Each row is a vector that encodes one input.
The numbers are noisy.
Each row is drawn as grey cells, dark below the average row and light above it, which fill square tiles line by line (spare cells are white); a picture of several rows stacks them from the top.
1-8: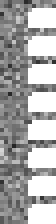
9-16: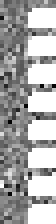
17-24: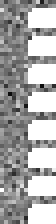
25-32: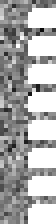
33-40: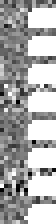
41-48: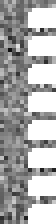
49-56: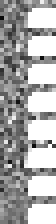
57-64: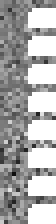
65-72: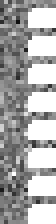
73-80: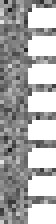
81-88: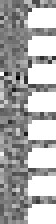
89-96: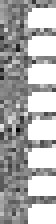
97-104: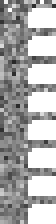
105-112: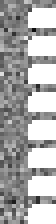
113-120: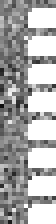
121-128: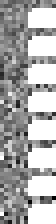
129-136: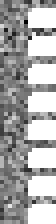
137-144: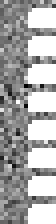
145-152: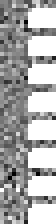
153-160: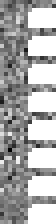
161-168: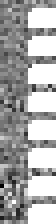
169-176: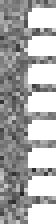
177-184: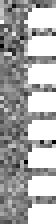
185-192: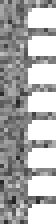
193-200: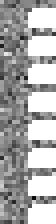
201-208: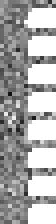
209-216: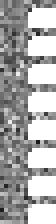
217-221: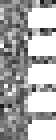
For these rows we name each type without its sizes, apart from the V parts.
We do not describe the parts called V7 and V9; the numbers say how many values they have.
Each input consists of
either a point on a line and four true/false values, or a value of V7 and a value of V9.
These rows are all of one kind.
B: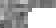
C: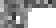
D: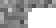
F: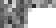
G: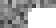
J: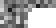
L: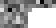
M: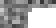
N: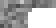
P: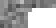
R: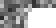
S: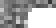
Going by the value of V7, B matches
J, M and S.
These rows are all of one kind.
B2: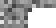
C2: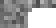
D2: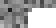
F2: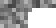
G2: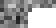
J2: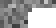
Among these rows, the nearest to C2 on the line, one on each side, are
B2 and F2.
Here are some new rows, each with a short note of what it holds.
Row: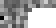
a point on a line and four true/false values
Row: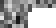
a point on a line and four true/false values
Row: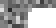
a value of V7 and a value of V9
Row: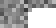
a point on a line and four true/false values
